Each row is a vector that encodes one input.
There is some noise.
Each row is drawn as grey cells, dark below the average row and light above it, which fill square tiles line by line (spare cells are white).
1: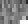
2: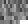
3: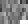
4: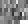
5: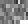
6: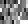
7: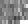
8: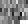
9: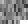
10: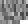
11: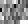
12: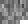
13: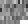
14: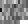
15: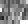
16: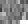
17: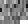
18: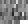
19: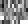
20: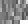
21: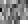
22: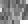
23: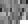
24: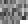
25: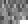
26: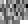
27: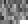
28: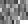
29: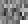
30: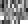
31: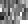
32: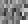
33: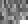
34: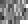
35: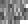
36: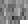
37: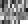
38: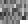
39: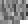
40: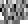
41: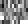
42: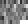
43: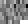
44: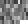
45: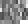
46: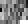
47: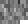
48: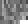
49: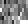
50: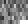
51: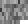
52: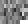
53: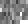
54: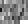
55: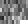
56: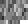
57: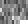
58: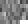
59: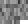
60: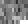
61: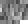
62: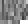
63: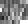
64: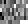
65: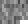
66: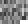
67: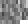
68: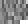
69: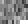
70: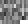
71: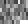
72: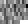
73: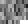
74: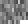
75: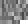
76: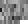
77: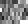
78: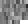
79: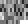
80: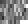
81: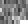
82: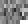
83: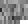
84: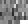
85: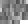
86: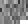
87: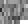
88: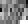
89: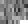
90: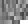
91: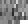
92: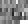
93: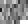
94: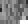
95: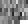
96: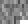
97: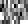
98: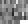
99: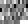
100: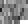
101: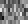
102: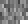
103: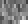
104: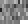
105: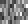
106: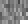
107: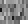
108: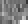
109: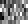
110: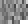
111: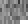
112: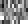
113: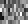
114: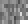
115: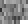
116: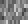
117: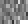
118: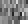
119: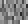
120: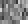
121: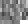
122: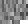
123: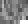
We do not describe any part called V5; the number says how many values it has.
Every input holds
a list of up to three items, each a true/false value and a value of V5.
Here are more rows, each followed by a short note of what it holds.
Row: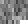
a list of two items
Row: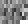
a list of one item
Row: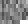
a list of three items
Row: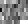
a list of three items
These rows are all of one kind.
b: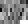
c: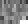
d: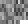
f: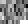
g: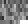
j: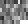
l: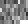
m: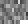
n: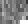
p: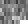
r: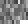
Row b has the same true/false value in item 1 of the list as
c, g and n.
